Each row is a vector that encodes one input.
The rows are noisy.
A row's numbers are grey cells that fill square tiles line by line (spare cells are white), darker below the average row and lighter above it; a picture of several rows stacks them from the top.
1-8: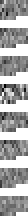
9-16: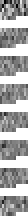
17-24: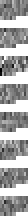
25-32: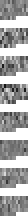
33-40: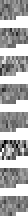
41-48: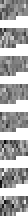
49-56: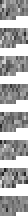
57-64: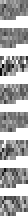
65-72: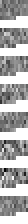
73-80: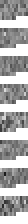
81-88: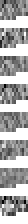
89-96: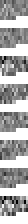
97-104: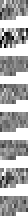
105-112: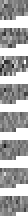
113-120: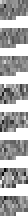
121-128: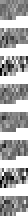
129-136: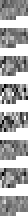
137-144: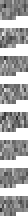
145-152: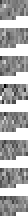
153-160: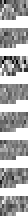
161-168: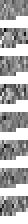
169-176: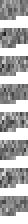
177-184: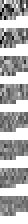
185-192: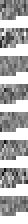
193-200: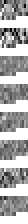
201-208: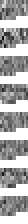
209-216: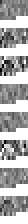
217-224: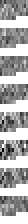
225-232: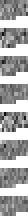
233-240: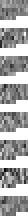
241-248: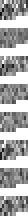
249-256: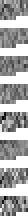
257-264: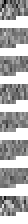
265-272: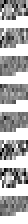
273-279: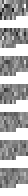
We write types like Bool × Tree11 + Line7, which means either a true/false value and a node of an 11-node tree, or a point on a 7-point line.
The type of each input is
Circle6 × Circle18 × (Circle18 + Unit).
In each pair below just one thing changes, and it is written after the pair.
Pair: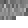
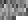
the place on one of the two 18-point circles
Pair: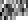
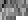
the place on one of the two 18-point circles
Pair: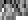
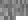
the place on the 6-point circle
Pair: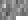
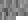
the place on the 6-point circle
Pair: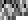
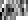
the place on the 6-point circle
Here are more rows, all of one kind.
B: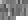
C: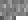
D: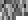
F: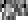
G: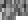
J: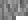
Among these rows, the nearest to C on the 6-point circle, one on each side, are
D and J.
